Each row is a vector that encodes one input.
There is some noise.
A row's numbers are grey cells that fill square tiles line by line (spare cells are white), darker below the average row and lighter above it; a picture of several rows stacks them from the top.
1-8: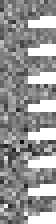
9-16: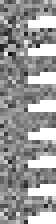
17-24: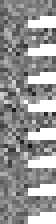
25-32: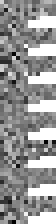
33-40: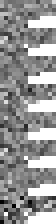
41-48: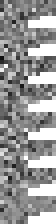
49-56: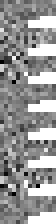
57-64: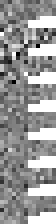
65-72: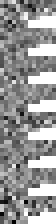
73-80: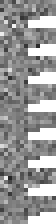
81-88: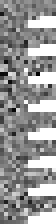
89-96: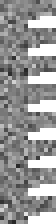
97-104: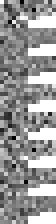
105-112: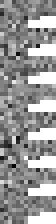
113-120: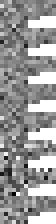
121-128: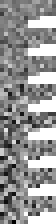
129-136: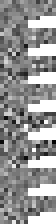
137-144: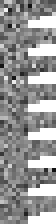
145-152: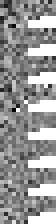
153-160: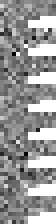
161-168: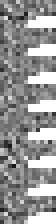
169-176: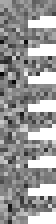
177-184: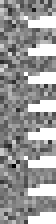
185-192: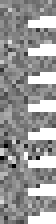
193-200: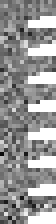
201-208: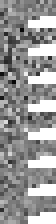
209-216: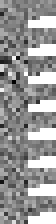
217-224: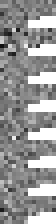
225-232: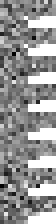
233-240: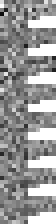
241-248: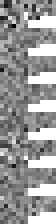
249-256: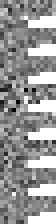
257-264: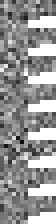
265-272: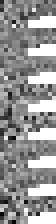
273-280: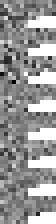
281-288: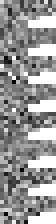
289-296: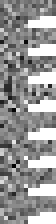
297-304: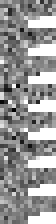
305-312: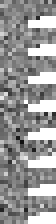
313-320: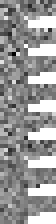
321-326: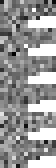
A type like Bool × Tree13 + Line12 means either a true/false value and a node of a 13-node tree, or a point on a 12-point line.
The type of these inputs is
(Bool × Bool × Bool + Unit) × Label12 + Line15.
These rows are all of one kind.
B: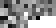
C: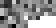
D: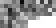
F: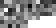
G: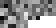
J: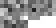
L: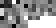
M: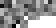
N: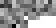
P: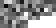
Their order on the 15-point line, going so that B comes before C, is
B, G, C, L, M, N, J, F, D, P.
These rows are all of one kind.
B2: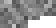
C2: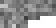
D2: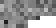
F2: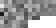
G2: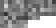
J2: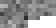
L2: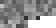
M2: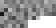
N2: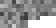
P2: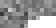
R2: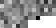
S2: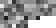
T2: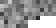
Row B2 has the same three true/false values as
M2 and P2.
